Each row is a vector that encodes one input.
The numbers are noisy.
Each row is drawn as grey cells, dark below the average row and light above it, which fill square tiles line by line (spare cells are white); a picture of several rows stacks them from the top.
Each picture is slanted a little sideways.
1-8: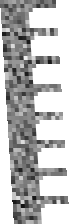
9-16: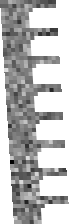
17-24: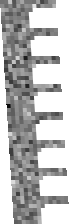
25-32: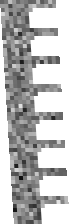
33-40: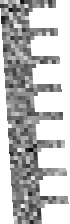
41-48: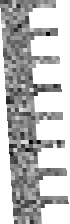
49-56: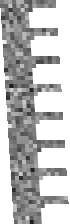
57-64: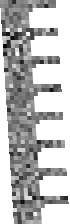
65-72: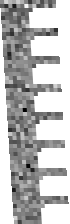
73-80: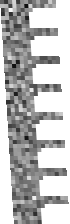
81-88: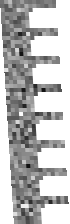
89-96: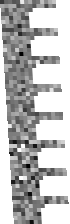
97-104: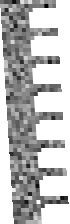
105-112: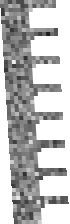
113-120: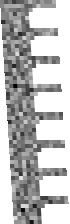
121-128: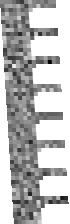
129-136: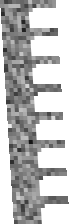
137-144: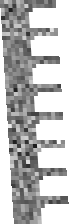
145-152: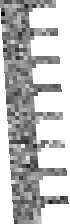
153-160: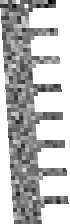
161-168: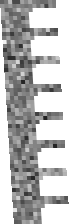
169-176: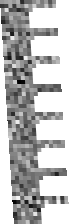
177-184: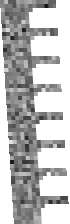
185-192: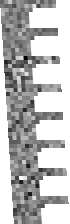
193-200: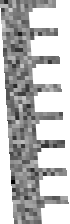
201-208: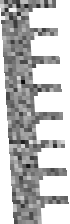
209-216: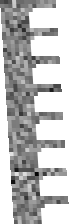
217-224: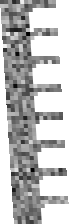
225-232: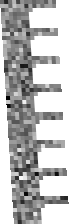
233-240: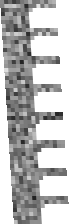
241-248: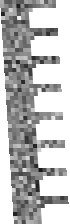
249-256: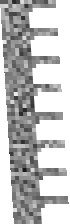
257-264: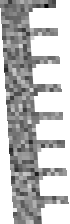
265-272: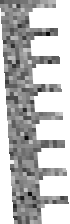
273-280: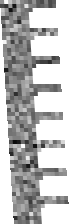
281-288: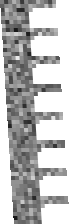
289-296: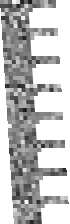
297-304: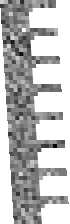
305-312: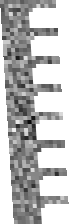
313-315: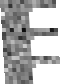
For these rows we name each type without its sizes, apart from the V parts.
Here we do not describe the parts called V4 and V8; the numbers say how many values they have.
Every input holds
a node of a tree and a value of V4, together with either a node of a tree, or a true/false value and a value of V8.
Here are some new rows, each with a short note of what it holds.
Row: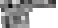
a node of each of two trees and a value of V4
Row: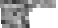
a node of a tree, a true/false value, a value of V4 and a value of V8
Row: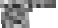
a node of a tree, a true/false value, a value of V4 and a value of V8
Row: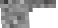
a node of each of two trees and a value of V4
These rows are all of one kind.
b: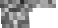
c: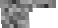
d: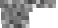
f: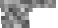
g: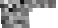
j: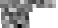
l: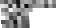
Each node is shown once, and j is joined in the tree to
d.
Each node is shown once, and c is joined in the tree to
g and l.
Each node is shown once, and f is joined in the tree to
b and g.
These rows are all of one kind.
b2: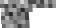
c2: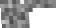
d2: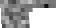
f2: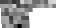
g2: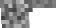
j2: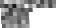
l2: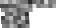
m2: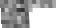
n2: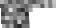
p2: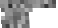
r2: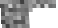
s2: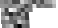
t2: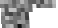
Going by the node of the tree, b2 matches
l2, n2, s2 and t2.
